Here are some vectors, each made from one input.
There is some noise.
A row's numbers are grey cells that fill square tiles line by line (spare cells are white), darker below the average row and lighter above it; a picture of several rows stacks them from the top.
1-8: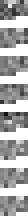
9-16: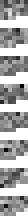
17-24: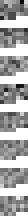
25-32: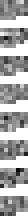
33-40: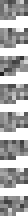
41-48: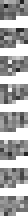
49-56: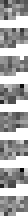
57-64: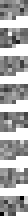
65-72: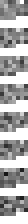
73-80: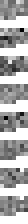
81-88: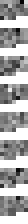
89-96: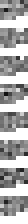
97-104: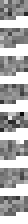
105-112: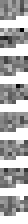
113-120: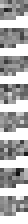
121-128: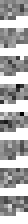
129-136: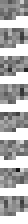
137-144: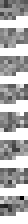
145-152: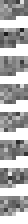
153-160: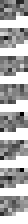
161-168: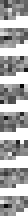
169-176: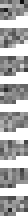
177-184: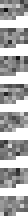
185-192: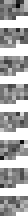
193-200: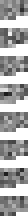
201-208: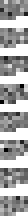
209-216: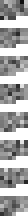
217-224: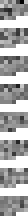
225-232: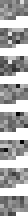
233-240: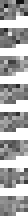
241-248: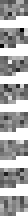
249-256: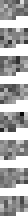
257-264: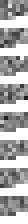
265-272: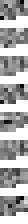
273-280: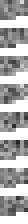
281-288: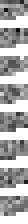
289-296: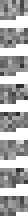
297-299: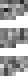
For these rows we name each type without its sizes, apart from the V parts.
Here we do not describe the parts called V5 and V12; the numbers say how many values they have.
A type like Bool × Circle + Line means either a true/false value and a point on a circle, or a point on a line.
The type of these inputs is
((Bool × Bool × Bool + Line) × V12 + V5) × Label.
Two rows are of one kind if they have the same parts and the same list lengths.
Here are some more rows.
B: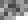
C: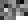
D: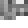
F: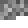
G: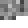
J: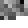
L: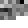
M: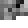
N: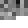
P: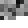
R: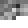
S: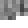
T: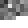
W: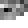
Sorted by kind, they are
B, D, G, N, R, T, W
C, J, L, M, P
F, S

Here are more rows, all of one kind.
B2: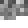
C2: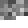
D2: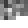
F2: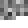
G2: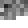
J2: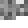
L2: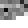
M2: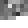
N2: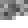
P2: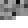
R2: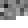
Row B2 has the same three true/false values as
L2 and R2.
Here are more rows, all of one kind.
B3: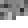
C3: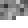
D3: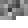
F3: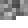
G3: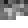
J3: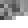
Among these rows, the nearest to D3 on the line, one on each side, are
B3 and G3.
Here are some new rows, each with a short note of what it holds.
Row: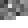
a label, a point on a line and a value of V12
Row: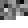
a label and a value of V5
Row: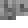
a label, three true/false values and a value of V12
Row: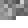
a label, a point on a line and a value of V12
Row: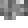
a label, three true/false values and a value of V12
